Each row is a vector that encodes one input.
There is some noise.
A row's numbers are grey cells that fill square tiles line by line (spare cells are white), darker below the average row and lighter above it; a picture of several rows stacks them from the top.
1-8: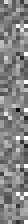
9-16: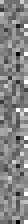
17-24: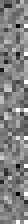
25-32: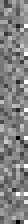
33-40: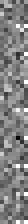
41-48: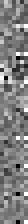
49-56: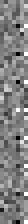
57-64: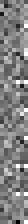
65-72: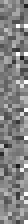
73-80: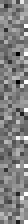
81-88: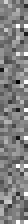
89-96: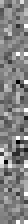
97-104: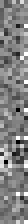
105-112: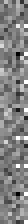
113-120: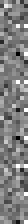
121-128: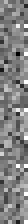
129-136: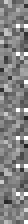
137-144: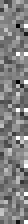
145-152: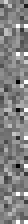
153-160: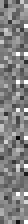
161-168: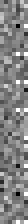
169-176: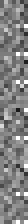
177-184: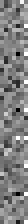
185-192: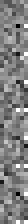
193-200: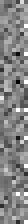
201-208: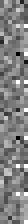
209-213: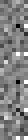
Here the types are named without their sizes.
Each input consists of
a list of items, each a point on a line and a true/false value.
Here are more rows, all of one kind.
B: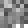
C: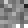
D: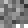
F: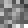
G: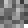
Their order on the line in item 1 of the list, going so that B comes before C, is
B, C, F, D, G.
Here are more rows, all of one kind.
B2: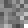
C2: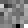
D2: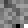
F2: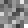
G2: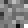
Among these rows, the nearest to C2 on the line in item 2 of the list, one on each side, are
B2 and G2.
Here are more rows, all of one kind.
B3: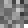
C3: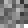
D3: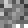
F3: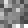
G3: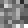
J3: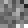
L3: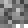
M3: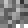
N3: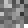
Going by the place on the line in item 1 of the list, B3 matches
C3, J3 and N3.
